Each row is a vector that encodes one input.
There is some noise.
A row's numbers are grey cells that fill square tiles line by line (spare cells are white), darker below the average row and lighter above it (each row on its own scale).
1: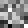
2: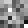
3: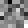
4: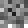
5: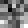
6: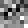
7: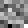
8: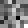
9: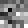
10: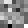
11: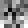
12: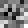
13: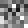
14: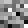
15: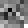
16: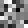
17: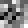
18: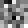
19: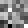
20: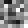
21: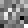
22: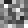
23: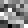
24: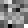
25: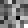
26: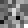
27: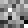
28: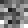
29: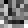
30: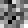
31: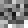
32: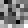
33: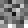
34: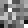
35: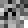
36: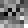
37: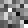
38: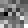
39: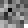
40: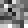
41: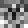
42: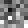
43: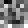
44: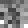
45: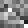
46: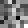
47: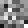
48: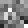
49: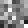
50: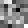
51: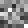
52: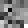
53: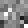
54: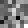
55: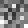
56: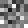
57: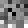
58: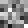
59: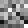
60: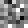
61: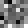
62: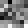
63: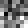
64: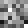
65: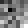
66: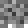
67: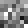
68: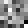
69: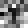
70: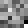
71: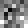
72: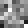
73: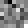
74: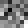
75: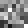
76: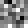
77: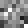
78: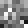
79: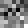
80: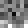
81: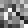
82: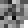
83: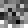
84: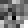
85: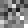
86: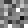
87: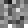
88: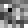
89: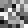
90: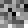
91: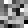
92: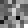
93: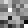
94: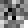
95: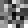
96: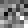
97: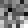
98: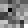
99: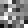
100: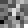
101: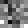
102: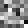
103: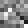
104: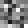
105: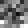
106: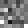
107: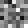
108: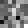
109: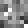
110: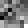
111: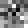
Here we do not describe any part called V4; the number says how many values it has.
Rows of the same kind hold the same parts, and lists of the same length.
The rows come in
3 kinds.
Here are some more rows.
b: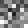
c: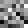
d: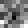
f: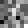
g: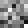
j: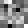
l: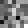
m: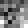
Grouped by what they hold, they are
b, d, m
c, g, j
f, l

